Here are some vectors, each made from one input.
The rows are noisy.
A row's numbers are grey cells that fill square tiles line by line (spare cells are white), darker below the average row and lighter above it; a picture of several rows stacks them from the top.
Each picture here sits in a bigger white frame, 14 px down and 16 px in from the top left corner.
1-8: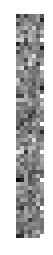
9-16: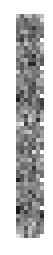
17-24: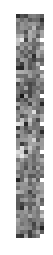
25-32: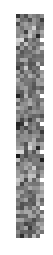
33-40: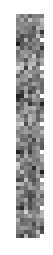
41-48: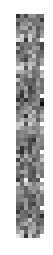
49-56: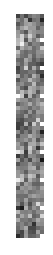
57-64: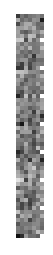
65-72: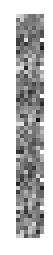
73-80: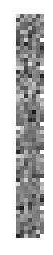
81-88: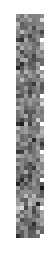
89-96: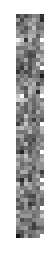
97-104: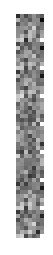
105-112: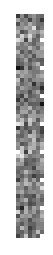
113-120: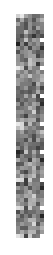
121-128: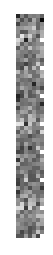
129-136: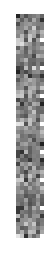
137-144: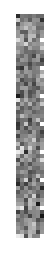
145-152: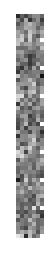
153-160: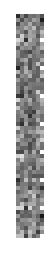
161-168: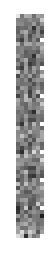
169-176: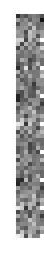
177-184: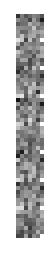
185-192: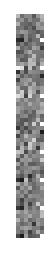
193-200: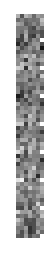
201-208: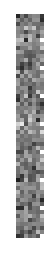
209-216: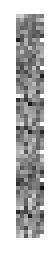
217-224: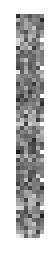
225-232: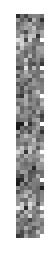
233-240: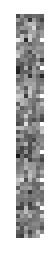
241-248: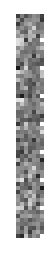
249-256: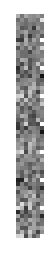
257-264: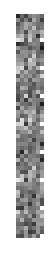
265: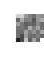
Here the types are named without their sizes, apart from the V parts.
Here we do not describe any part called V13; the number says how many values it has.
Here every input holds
either three labels, or a value of V13.
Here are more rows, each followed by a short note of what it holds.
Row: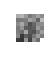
three labels
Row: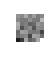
three labels
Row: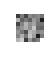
a value of V13
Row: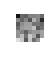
a value of V13
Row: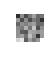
a value of V13
